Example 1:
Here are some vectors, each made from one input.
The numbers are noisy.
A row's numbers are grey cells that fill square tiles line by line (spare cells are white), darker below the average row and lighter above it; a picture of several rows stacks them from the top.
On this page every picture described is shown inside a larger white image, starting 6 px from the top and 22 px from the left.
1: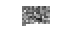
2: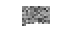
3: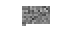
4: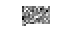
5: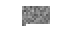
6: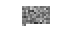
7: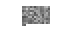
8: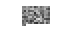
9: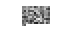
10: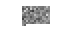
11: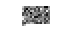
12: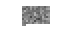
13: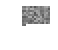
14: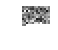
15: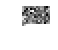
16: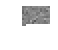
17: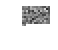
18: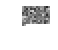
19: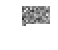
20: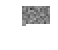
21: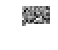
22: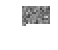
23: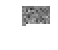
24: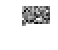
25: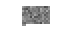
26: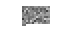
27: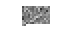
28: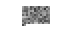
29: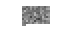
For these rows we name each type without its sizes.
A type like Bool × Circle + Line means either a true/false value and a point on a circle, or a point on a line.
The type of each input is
Tree.
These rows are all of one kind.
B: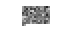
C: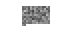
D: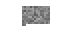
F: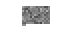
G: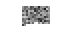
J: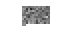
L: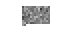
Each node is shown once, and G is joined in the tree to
D.
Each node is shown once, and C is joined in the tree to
F.
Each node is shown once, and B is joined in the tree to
D, F and L.
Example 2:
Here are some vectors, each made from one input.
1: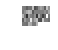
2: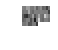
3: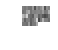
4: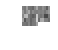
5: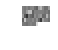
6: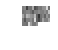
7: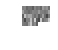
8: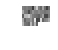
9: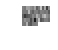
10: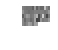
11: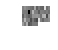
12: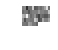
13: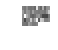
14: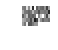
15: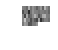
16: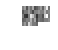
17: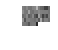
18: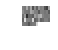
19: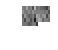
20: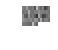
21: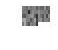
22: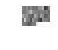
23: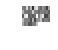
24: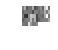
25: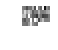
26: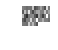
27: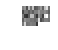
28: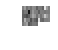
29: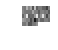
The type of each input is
Line5 × Line5.
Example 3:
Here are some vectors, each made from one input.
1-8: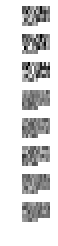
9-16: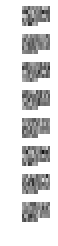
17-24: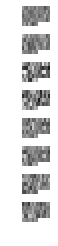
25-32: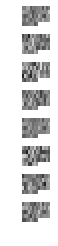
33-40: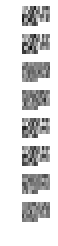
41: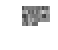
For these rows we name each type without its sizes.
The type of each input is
Circle.
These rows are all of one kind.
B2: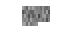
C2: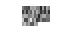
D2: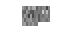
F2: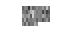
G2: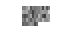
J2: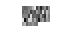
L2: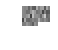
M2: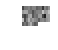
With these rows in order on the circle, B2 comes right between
C2 and D2.
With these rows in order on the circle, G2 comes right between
J2 and M2.
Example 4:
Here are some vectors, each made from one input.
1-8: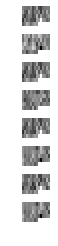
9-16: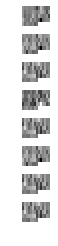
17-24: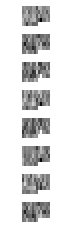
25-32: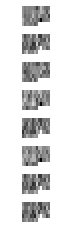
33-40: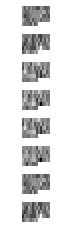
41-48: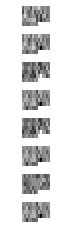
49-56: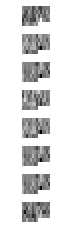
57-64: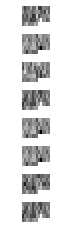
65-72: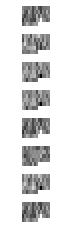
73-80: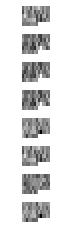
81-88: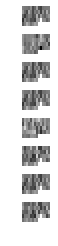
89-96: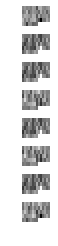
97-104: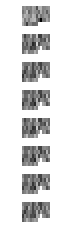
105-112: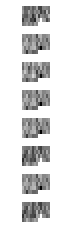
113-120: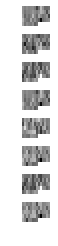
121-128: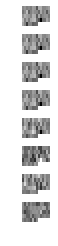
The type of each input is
Line9.
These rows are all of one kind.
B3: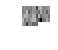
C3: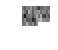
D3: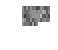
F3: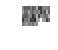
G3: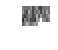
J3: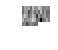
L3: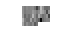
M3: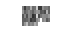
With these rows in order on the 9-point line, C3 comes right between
D3 and G3.
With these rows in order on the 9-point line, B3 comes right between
J3 and L3.
